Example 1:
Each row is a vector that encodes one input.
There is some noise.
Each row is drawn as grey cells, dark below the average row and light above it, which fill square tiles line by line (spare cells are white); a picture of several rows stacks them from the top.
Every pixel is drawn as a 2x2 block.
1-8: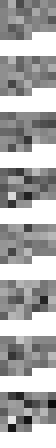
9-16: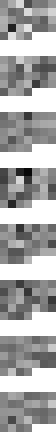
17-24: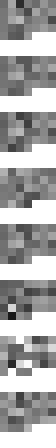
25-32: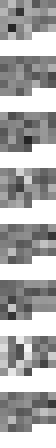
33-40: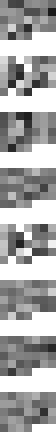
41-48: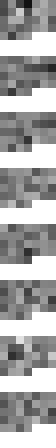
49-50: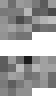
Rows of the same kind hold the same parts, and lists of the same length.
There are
2 kinds of row.
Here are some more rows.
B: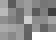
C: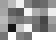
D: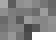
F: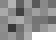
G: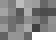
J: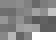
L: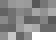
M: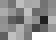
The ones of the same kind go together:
B, D, G, M
C, F, J, L

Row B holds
one of 7 labels.
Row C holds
a node of a 7-node tree.
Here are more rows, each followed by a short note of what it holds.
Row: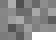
a node of a 7-node tree
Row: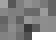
one of 7 labels
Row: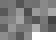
a node of a 7-node tree
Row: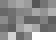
a node of a 7-node tree
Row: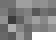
one of 7 labels
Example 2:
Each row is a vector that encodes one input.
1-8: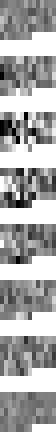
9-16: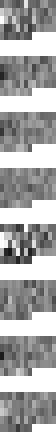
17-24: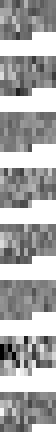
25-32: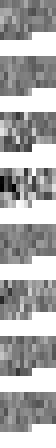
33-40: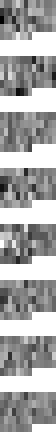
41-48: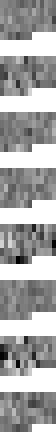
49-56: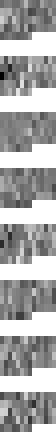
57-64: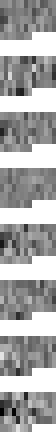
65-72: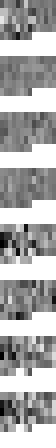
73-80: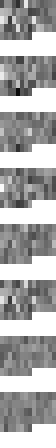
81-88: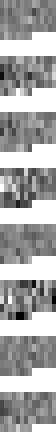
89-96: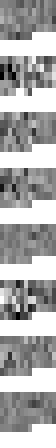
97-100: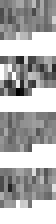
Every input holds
a list of up to two points on an 8-point circle.
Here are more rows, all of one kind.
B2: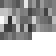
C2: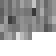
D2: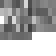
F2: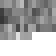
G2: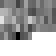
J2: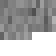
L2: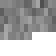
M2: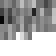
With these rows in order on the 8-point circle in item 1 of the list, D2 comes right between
B2 and F2.
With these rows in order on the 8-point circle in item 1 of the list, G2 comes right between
C2 and L2.
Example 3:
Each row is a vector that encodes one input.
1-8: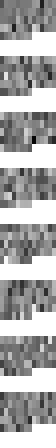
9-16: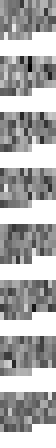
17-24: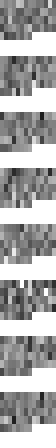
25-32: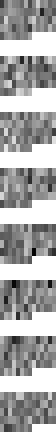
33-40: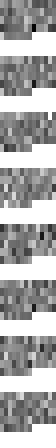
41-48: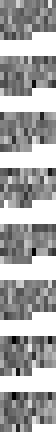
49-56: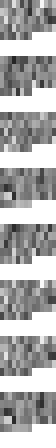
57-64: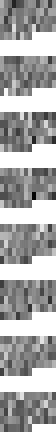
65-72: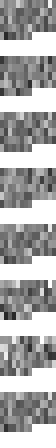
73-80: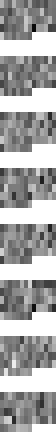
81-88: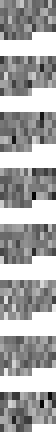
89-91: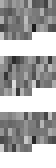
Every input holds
either a point on a 6-point line, or a point on a 10-point line.
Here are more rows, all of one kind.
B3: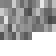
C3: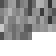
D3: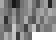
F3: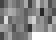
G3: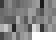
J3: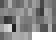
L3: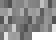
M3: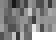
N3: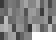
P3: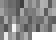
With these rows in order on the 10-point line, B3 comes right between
C3 and L3.
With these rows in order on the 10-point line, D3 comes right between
M3 and P3.
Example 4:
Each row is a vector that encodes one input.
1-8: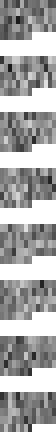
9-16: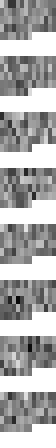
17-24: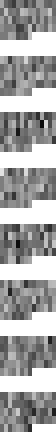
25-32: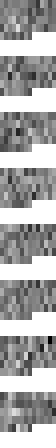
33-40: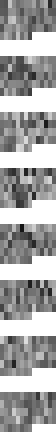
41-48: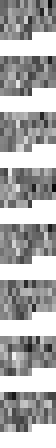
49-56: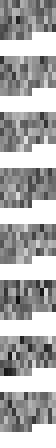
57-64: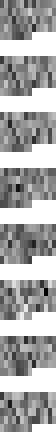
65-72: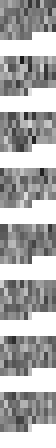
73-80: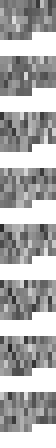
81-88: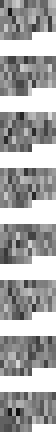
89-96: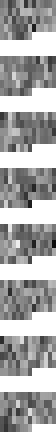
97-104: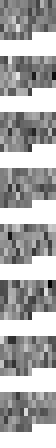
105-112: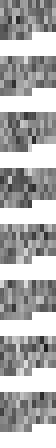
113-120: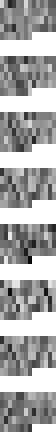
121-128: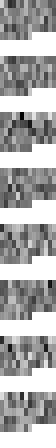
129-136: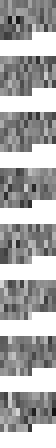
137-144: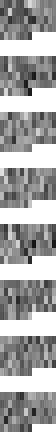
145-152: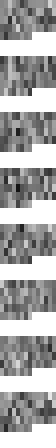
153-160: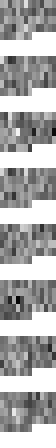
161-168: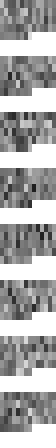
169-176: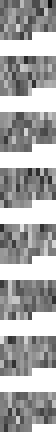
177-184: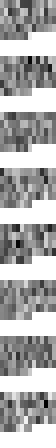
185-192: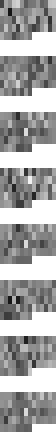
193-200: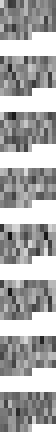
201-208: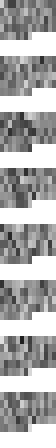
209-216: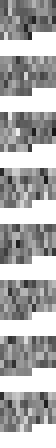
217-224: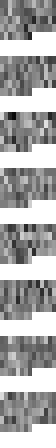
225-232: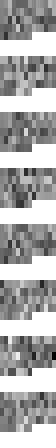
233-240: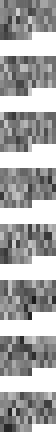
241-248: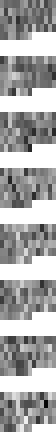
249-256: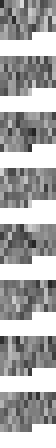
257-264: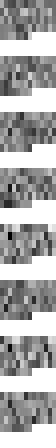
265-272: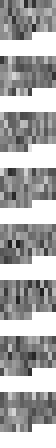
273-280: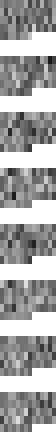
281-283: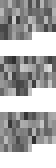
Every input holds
either a point on an 18-point circle, or a point on a 19-point circle.
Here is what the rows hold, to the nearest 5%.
About 50% of them hold a point on an 18-point circle. The rest hold a point on a 19-point circle.
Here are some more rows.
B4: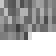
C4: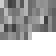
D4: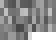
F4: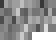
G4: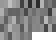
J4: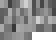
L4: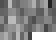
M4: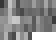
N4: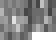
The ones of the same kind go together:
B4, C4, D4, F4, J4
G4, L4, M4, N4

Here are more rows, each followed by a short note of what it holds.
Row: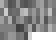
a point on a 19-point circle
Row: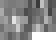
a point on an 18-point circle
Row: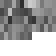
a point on an 18-point circle
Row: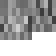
a point on an 18-point circle
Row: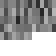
a point on an 18-point circle
